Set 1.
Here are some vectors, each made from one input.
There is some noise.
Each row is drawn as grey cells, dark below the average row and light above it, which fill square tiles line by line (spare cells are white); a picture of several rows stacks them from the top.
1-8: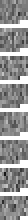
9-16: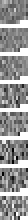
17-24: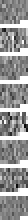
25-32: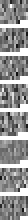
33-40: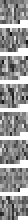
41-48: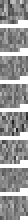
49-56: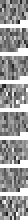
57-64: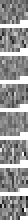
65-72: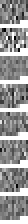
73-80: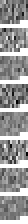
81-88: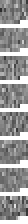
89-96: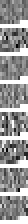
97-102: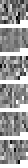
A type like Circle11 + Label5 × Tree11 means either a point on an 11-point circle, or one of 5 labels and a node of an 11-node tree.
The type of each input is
Bool × Line9 × (Tree10 + Unit).
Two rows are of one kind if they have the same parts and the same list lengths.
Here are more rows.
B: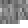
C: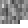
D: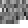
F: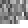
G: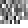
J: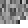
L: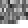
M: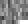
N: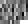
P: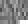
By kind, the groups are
B, D, F, J, L, M
C, G, N, P

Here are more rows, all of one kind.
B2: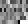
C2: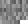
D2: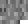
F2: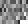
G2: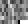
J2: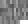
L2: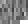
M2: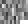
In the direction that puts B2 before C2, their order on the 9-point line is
M2, G2, B2, D2, J2, L2, F2, C2.
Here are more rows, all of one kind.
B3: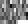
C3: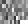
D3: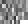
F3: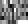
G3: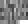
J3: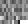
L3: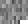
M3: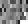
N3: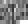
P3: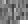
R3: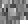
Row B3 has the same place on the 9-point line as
C3, D3, G3 and N3.
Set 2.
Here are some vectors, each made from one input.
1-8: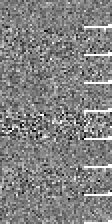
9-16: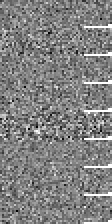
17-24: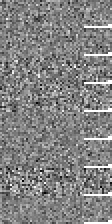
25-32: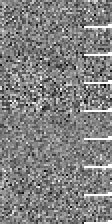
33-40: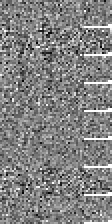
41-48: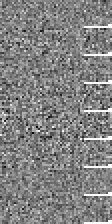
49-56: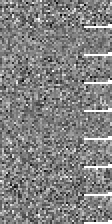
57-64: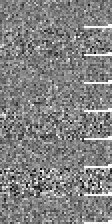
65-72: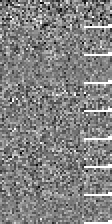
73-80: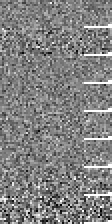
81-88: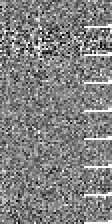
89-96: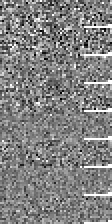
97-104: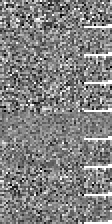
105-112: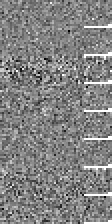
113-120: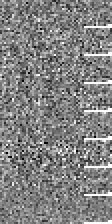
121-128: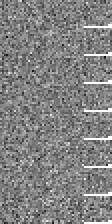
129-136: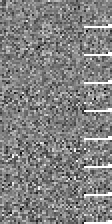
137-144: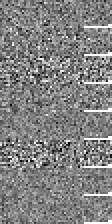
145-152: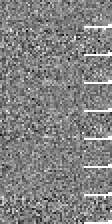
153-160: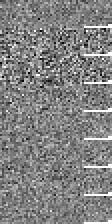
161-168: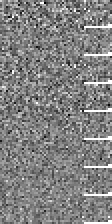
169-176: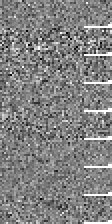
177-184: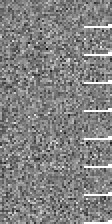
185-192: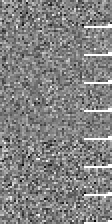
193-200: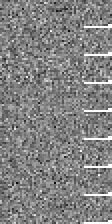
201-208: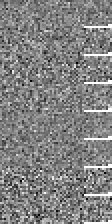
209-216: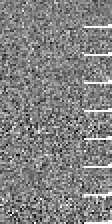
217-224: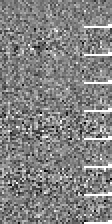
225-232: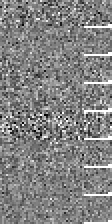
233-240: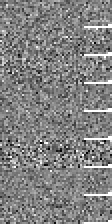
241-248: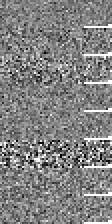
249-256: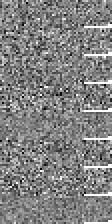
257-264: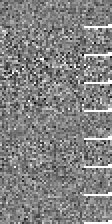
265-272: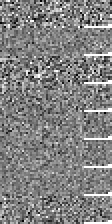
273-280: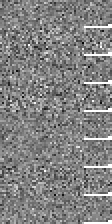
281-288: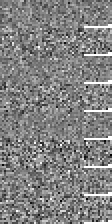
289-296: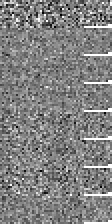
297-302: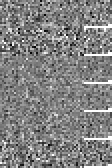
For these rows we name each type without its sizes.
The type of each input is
Bool × Bool × Bool × Line + Circle.
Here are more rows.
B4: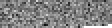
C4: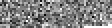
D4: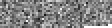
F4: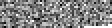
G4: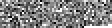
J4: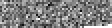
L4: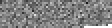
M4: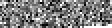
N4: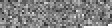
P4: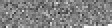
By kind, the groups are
B4, C4, D4, F4, L4, N4, P4
G4, J4, M4

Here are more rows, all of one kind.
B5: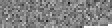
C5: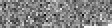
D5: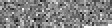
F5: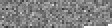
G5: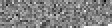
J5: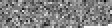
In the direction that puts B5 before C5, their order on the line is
J5, D5, B5, F5, G5, C5.
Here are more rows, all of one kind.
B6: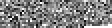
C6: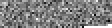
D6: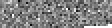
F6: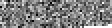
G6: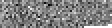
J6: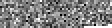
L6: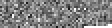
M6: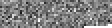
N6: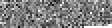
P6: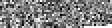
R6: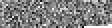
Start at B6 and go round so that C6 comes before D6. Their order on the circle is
B6, R6, C6, N6, F6, G6, P6, J6, D6, L6, M6.
